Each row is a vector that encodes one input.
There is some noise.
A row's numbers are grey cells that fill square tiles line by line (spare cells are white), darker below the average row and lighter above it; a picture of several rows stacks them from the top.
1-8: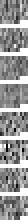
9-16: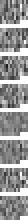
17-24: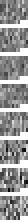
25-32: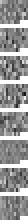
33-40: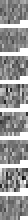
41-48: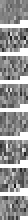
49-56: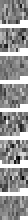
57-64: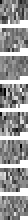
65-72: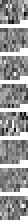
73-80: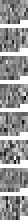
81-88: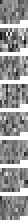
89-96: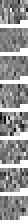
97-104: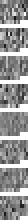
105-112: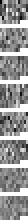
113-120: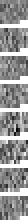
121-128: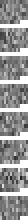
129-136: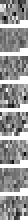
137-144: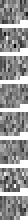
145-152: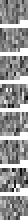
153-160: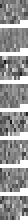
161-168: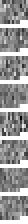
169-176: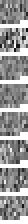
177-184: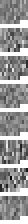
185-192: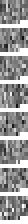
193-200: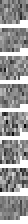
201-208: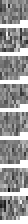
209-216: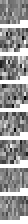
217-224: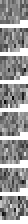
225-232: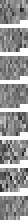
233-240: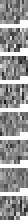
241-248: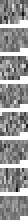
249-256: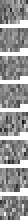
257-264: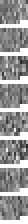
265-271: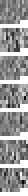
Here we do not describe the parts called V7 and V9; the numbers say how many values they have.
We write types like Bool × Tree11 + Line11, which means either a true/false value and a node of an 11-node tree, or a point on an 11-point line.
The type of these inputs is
Bool × V9 + List2(Circle10 × V7).
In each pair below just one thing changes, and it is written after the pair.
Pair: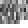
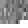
the value of V7 in item 2 of the list
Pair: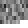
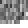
the place on the 10-point circle in item 2 of the list
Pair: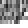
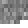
the value of V7 in item 2 of the list
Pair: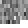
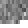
the place on the 10-point circle in item 1 of the list
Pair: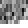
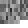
the place on the 10-point circle in item 1 of the list
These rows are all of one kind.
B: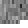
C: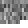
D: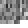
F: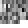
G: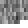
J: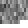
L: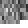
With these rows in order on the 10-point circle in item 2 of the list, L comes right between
F and G.
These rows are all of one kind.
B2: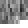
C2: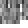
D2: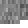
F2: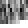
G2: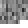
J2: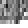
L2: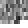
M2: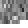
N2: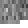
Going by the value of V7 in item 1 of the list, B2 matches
D2 and G2.
